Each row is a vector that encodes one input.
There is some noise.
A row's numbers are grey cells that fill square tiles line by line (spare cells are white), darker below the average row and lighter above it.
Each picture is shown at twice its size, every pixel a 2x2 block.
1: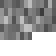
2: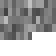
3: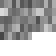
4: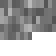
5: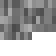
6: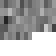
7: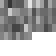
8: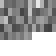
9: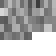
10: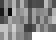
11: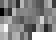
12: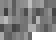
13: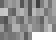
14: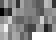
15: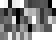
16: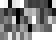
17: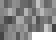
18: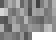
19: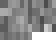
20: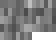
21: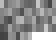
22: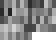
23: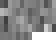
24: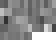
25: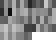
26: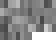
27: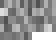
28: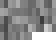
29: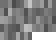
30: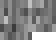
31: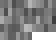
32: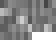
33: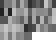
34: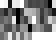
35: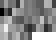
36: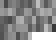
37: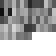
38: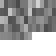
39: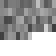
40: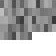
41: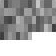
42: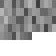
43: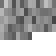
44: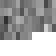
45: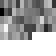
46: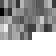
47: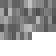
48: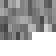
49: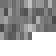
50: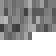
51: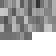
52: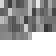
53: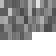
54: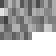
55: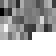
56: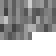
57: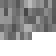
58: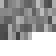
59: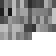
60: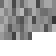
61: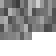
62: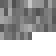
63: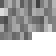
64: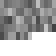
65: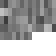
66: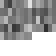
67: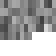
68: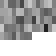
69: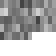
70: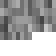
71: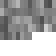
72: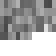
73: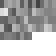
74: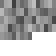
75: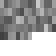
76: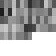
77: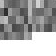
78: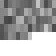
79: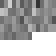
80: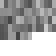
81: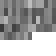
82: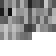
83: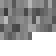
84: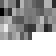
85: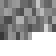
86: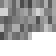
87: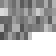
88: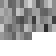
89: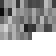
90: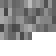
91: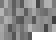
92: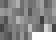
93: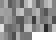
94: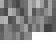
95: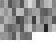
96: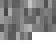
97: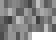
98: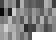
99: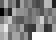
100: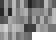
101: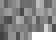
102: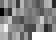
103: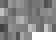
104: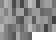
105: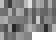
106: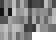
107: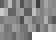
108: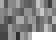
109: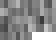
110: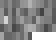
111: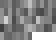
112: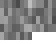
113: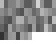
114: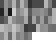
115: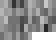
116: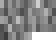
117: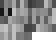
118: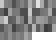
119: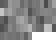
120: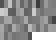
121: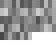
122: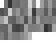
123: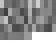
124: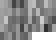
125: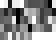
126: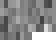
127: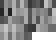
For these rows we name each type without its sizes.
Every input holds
a list of points on a line.
